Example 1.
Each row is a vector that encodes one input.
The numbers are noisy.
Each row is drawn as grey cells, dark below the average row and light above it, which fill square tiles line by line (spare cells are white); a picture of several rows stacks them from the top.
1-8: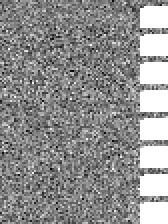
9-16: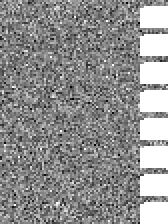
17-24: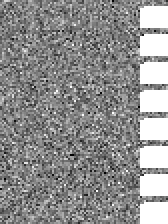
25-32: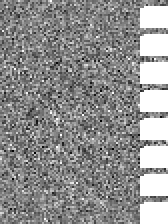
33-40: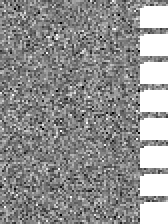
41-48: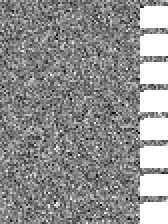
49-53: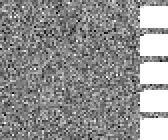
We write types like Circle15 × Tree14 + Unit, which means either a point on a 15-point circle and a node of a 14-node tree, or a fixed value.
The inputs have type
Tree7 × Tree7.
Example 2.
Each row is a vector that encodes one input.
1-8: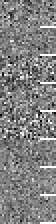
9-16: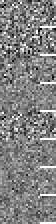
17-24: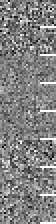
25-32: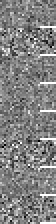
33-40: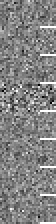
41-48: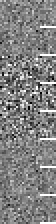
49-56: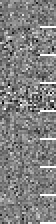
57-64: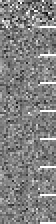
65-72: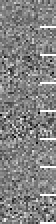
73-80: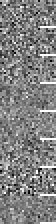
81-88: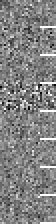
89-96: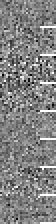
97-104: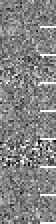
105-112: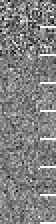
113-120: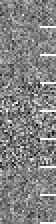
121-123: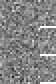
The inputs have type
Bool × Bool × Bool × Bool + Line4 × Line9 + Unit.
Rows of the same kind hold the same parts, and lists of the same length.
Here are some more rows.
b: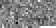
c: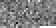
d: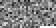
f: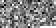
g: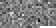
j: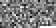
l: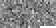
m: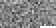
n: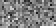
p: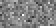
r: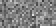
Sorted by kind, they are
b, c, g, l, m, p, r
d, f, n
j

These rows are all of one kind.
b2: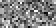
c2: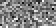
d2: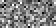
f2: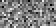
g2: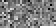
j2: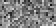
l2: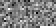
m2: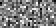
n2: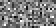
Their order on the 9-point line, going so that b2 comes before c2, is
f2, d2, g2, l2, j2, n2, b2, m2, c2.
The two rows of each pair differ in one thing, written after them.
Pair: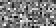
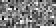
the place on the 9-point line
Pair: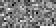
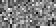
the place on the 9-point line
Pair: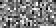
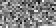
the place on the 4-point line
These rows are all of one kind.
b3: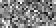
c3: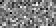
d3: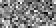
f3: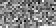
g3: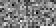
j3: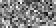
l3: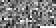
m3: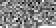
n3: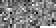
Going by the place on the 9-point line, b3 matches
d3 and j3.
